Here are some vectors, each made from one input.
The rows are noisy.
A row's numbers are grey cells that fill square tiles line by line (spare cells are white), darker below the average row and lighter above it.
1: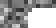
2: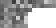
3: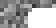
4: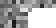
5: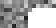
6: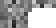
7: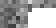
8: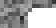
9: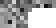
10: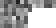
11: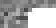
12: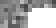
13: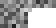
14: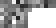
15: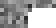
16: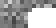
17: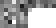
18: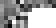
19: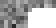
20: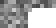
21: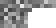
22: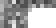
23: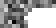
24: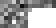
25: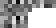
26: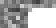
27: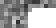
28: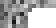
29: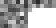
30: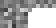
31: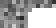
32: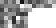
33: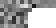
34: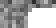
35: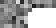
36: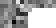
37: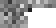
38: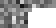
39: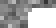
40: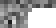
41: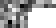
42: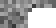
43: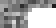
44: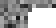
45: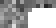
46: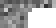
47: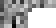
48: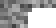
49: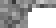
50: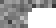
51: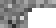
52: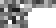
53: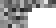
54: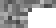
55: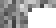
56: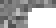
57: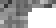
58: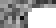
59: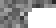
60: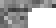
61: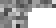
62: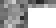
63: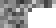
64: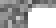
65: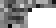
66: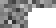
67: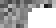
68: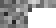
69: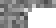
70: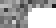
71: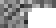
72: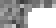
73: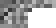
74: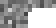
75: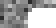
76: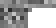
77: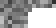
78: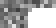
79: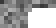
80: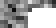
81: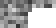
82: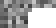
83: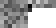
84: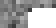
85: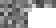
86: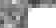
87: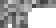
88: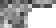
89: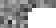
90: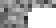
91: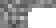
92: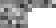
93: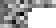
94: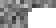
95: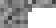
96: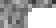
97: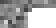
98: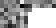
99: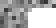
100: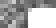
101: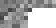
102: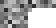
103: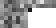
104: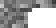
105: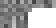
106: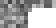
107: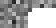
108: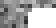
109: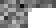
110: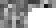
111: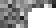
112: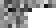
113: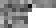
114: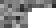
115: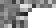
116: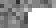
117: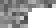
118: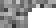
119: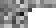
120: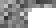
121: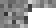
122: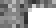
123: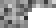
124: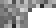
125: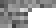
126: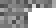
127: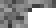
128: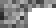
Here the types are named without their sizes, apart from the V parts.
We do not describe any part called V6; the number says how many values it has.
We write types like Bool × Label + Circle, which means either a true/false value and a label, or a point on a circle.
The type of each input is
Bool × Bool × Bool × Bool × (Tree + V6).
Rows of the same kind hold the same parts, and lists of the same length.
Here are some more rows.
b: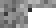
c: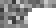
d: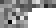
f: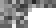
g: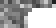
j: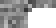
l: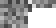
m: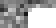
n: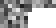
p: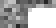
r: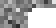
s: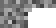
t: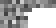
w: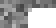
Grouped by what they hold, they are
b, l, m, n, s
c, d, f, g, j, p, r, t, w

